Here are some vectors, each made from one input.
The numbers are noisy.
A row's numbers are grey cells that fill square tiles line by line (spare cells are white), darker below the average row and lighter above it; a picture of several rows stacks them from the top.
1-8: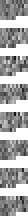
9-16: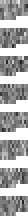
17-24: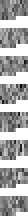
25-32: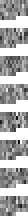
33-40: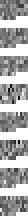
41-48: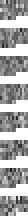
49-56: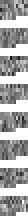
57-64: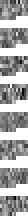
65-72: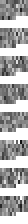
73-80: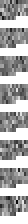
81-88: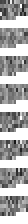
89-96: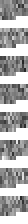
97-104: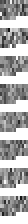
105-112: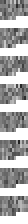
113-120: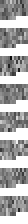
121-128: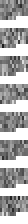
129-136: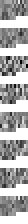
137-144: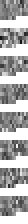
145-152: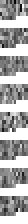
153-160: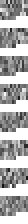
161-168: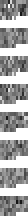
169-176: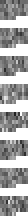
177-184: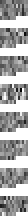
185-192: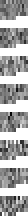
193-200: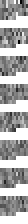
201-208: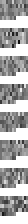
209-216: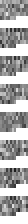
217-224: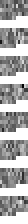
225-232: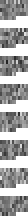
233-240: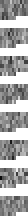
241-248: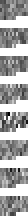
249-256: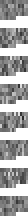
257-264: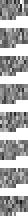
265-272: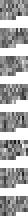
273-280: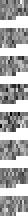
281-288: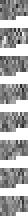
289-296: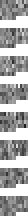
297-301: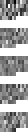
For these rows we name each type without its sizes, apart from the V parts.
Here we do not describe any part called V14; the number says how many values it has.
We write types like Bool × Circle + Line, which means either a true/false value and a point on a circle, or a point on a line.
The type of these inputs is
List(Bool × V14).
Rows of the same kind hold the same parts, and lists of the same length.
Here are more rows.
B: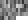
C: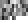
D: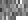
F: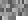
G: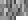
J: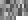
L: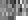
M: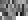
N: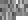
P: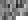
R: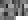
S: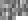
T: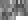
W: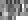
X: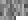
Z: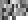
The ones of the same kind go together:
B, D, F, G, J, L, N, S, W, X
C, Z
M, P, R, T

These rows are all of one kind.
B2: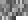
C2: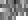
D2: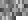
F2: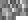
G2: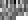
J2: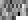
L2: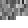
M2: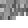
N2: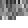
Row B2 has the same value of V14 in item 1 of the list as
D2 and J2.
